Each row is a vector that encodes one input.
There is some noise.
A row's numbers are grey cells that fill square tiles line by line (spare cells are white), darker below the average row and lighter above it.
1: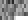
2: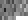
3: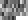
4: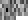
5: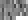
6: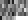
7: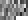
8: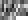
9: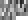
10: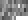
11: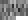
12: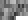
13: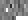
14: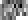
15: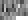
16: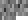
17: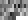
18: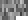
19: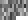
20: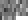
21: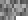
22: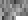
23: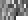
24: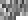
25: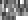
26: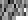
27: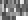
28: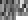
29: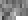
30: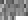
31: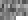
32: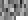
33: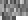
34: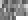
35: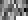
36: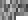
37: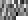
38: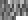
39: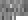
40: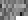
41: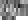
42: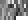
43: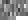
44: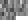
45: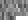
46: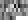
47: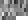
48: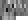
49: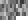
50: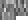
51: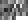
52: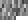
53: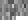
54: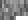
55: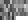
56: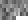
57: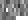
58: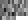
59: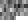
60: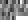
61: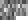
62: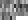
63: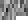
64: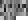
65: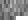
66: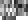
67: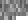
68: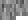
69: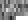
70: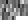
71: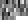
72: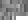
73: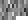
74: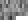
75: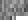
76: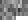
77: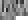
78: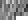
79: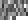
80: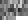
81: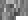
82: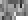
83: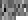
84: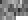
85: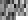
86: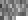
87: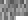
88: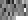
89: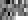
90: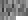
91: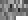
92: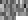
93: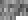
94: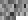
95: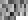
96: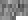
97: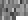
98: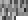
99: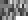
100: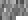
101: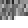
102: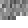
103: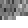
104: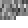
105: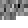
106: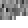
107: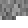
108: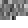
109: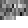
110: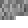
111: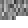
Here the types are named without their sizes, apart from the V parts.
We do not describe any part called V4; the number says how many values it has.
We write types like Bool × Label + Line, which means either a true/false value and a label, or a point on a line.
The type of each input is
(Bool × Bool × Bool × Bool + V4) × Tree.
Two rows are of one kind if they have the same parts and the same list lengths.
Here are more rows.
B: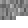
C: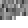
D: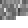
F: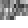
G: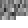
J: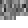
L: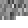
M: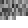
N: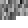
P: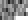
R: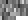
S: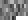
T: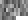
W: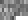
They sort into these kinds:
B, C, D, F, R, S, T, W
G, J, L, M, N, P

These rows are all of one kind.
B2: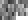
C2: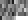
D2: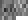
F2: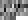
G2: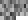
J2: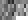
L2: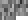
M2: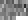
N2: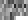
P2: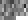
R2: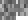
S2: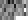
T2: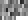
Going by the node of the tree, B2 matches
G2, J2, P2 and R2.
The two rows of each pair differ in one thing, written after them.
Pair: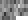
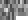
one of the four true/false values
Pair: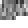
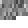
the node of the tree
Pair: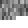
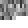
one of the four true/false values
